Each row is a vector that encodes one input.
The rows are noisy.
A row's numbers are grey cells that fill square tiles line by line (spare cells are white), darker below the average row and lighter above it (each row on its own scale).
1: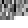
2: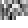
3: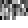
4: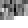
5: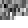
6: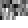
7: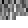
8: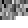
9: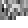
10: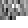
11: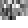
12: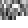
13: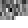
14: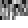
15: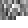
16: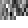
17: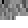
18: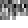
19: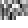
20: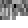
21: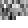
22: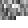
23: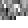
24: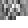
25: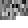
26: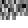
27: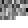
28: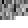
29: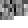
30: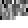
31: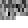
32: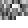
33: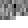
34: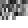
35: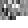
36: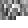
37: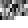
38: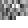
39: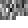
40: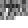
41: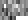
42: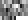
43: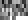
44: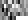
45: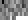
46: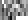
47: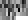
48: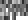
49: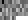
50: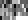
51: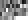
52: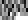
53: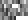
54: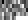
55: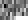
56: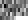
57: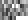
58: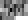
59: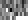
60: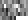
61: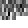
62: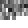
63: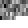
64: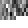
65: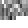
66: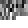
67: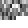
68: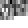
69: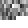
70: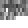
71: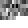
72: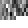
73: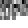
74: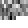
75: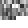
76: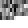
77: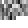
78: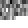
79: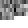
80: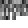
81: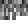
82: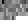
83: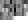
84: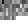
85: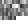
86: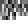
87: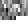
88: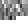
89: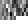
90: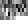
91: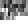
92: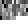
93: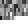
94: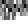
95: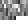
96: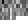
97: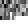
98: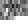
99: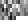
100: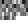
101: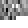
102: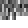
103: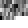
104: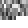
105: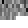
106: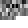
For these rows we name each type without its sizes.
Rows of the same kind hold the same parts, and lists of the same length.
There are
3 kinds of row.
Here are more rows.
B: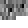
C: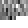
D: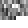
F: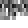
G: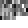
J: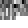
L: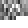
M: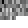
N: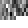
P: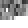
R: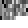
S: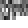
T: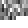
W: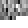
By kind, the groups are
B, F, G, J, M, P, R, S
C, D, L, T, W
N

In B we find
a node of each of two trees and three true/false values.
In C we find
a node of a tree and three true/false values.
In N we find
a fixed value.
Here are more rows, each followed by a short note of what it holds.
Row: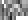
a node of a tree and three true/false values
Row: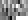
a node of a tree and three true/false values
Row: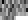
a node of each of two trees and three true/false values
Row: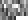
a node of a tree and three true/false values
